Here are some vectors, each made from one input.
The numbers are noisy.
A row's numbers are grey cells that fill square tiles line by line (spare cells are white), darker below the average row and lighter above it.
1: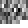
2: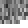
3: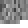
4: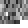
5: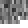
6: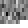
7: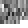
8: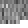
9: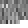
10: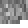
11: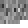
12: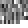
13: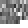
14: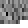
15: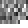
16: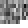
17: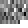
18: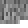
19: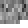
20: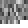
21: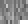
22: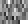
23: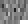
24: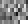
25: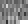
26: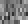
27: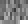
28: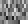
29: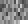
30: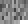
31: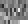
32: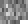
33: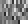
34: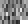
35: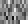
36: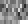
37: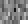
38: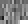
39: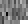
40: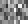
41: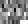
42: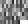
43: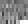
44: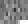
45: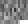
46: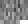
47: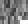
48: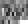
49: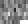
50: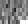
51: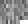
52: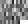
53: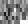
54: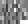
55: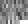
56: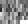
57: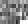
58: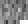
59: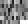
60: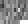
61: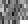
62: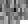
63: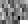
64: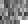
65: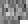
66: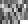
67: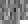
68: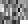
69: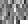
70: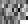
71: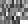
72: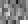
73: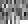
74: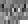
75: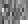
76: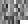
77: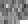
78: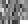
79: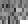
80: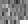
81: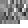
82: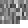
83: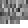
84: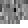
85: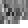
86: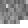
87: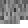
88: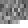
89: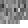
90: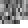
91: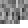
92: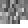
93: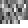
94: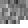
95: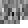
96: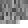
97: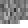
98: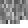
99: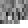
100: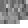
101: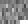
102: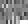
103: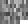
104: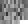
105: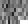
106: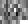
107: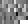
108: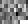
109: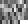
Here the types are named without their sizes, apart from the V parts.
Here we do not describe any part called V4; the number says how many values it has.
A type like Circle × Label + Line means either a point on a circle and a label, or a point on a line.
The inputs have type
Bool × Circle × Line + V4 × V4.
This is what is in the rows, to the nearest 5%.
About 70% of them hold a point on a circle, a point on a line and a true/false value. The rest hold two values of V4.
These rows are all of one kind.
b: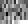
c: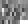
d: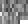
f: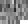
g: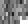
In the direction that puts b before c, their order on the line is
d, g, b, c, f.
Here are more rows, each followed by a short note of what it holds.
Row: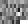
two values of V4
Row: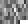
two values of V4
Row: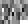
a point on a circle, a point on a line and a true/false value
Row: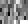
two values of V4
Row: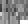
a point on a circle, a point on a line and a true/false value
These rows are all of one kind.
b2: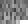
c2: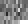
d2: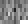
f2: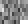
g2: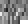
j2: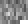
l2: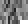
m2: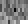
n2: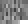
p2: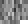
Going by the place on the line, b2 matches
g2, l2, m2 and n2.
